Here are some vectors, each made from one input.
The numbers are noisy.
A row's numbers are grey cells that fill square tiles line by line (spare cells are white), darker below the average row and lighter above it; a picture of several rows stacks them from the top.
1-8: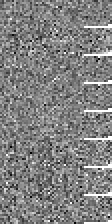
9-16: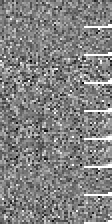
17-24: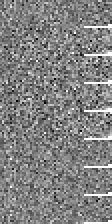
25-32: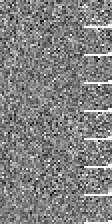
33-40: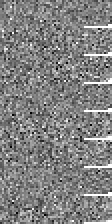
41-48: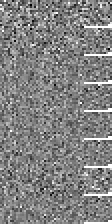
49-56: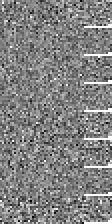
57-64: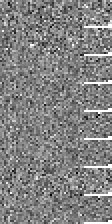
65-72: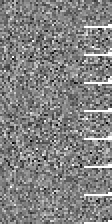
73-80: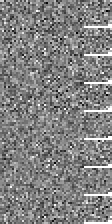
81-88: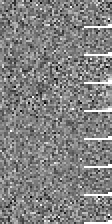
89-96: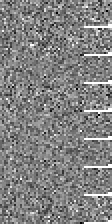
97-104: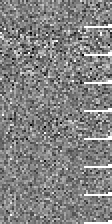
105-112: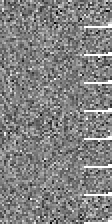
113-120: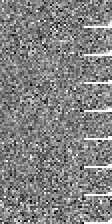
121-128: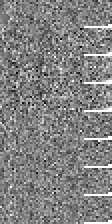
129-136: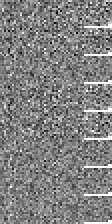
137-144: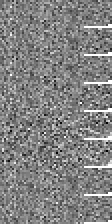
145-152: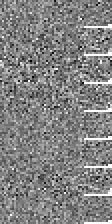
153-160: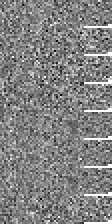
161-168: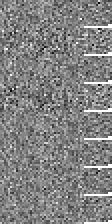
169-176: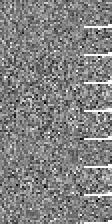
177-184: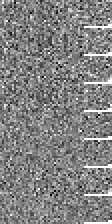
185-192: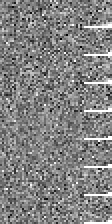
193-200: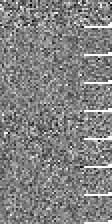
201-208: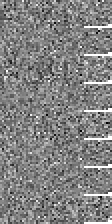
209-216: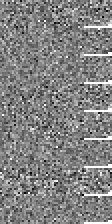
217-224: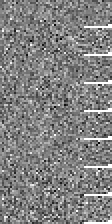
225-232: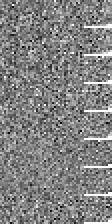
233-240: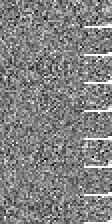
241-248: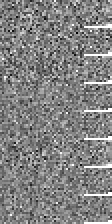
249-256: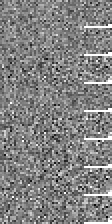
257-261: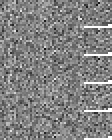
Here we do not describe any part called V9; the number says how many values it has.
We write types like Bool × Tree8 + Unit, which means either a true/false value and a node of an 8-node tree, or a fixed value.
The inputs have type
Line5 × List2(V9) + List3(Line7).
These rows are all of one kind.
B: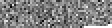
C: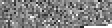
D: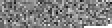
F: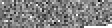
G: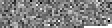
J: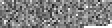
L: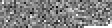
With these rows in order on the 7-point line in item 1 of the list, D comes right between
J and L.
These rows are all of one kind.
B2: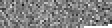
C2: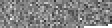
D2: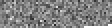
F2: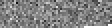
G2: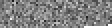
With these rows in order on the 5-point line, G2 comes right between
D2 and F2.
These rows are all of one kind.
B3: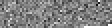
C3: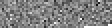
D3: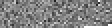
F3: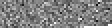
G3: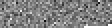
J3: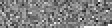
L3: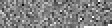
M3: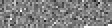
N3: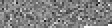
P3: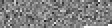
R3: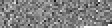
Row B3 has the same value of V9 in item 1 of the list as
C3 and G3.
